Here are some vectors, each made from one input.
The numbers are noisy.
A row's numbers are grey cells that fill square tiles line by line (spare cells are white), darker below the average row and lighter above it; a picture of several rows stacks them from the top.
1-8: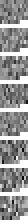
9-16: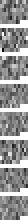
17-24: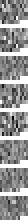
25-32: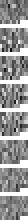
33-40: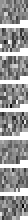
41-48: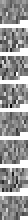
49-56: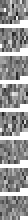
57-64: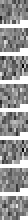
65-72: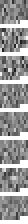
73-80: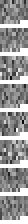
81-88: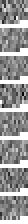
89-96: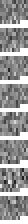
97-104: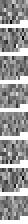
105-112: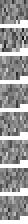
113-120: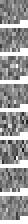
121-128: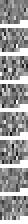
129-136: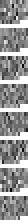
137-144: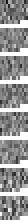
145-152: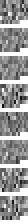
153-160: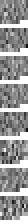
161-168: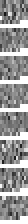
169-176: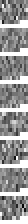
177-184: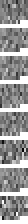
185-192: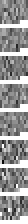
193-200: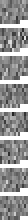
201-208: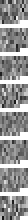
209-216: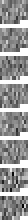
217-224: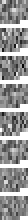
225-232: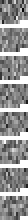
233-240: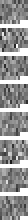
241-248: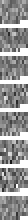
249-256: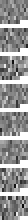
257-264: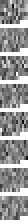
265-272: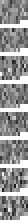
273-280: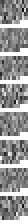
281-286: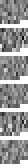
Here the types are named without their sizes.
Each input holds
either a point on a circle, or a point on a line.
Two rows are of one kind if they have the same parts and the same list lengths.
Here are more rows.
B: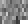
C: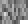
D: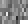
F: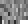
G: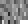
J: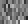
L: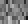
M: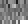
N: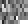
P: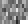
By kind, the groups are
B, C, D, F, G, J, L, M, P
N

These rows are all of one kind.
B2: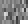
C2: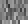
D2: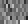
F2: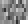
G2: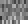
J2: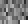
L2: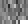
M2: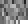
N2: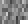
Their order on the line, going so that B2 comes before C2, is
F2, N2, B2, G2, C2, L2, D2, J2, M2.
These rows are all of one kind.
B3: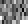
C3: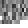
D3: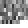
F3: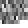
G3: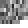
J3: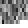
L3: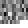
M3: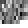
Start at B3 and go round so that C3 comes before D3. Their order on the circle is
B3, C3, L3, D3, G3, M3, F3, J3.
